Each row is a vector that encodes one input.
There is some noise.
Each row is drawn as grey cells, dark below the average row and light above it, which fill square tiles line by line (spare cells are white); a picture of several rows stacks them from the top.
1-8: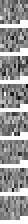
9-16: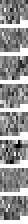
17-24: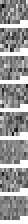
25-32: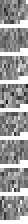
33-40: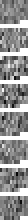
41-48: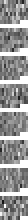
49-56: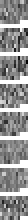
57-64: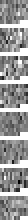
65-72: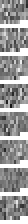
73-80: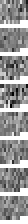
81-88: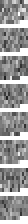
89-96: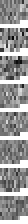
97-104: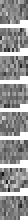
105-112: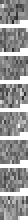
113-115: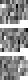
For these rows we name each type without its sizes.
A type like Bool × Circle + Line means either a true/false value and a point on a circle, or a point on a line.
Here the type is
(Bool × Bool × Bool × Bool + Unit) × Tree + Circle.
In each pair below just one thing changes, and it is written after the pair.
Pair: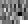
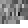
one of the four true/false values
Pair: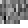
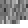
one of the four true/false values
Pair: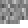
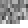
one of the four true/false values
